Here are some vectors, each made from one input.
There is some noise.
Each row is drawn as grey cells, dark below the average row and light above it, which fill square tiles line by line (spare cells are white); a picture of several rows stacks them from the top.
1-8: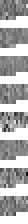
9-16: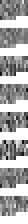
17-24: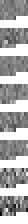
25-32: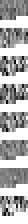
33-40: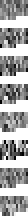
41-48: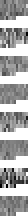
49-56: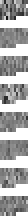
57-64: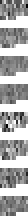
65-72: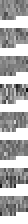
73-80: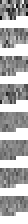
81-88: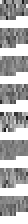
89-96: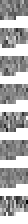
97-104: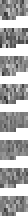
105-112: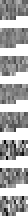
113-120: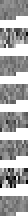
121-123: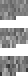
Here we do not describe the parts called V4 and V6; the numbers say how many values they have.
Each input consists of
a true/false value, together with either a point on a 5-point line and a value of V4, or a value of V6.
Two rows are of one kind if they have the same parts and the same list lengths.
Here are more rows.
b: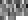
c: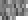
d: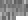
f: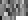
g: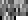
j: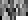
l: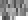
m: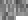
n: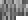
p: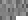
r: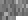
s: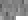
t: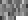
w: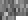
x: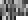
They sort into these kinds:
b, c, d, f, g, l, r, t, w
j, m, n, p, s, x

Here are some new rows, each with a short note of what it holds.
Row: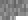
a true/false value and a value of V6
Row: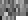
a true/false value and a value of V6
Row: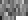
a true/false value and a value of V6
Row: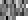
a true/false value and a value of V6
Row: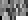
a point on a 5-point line, a true/false value and a value of V4
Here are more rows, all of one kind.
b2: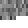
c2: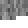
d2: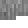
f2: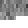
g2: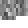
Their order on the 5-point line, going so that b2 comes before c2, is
b2, g2, f2, c2, d2.
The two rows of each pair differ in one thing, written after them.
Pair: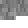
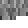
the true/false value
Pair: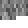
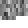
the true/false value
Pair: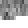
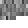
the value of V4
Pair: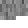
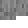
the true/false value
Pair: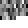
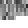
the place on the 5-point line
